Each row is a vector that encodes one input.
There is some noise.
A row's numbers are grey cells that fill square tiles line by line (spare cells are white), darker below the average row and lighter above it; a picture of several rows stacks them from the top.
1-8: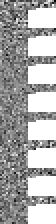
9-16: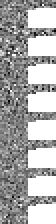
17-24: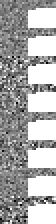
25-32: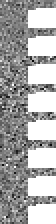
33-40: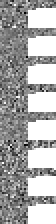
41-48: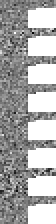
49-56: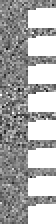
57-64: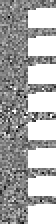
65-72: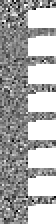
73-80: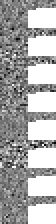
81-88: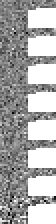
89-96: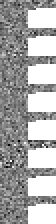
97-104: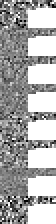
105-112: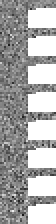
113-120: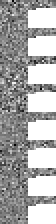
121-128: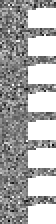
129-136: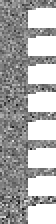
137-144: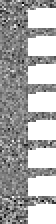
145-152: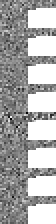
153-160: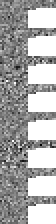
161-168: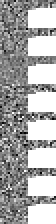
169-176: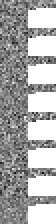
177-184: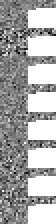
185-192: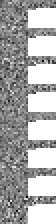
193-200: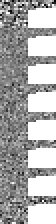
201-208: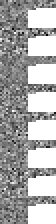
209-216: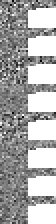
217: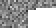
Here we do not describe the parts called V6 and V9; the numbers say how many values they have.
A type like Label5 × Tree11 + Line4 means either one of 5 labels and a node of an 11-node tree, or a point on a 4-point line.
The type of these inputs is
Bool × Bool × Bool + (Circle8 + V6) × V9 + Label7.
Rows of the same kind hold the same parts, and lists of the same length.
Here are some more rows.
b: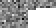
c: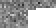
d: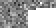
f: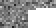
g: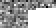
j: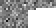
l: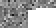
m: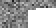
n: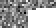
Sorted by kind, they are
b, c, d, g, m
f, j
l
n

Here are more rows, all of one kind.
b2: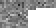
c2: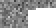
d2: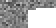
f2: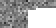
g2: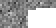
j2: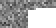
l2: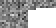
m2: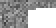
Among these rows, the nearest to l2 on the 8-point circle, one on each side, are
j2 and m2.
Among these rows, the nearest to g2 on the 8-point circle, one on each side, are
d2 and m2.
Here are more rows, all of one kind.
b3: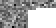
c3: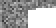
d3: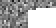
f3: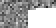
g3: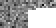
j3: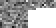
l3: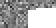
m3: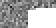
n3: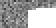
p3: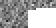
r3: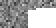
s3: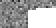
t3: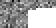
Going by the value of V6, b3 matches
c3 and n3.
